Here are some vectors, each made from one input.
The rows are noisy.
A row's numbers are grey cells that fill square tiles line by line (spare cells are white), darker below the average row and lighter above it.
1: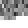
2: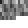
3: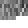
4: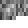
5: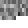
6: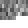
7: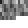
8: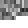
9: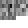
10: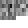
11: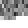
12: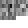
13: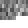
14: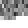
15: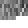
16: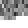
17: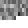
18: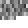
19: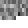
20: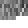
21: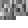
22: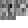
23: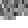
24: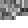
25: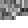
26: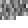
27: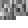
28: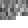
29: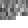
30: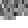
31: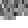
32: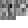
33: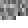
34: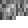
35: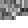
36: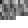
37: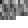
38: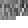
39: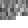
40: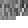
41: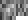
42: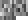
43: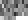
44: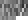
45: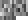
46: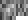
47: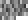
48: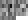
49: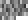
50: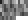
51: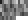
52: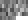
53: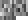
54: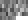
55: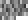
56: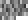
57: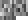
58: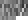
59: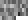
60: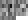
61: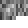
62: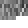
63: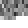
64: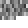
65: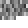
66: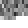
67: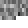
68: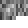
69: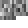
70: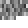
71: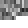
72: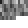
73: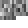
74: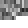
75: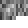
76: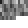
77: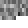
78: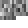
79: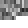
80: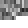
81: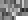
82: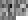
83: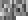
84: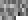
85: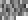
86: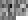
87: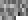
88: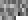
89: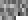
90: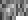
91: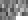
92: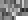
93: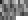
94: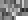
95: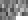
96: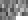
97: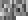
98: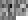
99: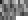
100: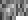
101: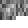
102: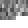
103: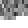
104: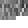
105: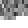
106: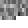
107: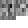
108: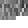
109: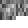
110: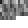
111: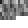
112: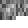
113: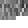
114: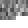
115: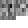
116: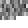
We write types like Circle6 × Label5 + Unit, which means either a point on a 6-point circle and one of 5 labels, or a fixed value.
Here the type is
Label10.
